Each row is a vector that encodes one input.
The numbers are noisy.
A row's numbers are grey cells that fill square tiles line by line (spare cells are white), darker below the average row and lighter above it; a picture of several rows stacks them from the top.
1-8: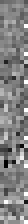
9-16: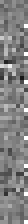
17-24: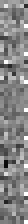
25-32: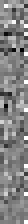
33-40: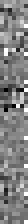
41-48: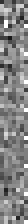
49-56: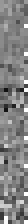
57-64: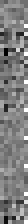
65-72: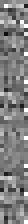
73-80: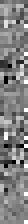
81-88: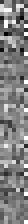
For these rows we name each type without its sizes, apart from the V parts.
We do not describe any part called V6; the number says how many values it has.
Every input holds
a point on a line, together with either a point on a line, or a value of V6.
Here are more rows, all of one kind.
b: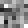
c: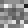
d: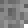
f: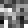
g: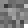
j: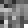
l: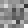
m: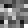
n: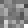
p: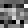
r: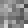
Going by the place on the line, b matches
f, g, l and m.
